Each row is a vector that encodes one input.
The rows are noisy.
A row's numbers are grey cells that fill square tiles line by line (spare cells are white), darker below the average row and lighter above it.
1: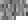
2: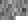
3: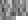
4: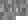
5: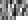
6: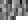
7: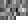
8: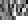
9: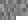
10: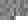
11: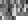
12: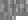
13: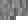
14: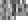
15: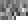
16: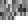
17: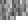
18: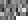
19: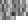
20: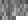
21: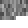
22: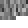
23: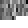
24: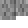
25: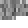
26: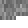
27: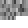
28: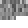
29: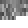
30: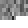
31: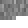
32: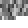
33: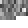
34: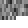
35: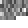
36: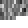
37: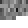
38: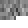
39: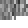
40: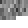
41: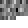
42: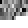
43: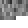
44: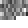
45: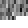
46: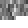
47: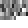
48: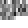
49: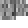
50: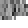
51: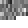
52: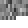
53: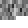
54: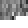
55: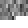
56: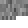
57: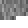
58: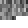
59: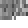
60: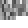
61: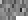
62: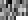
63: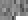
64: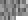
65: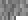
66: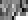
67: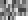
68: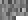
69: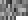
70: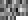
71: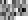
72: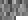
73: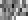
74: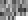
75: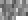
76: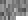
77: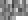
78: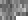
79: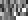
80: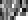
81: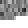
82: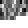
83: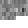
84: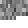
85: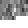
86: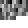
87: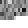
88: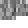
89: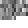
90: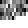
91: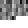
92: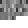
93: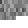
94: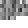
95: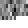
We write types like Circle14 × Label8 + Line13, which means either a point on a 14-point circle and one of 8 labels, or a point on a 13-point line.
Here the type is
(Bool × Circle5 + Unit) × Line4.
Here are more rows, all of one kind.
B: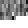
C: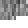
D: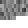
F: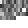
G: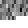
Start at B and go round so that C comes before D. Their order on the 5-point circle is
B, F, C, G, D.
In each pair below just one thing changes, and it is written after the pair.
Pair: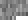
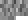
the true/false value
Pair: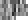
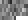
the place on the 5-point circle
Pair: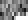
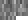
the true/false value
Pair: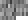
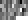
the true/false value
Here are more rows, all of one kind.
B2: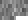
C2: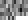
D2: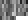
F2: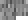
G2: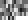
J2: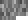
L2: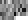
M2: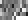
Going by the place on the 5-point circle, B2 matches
J2 and L2.
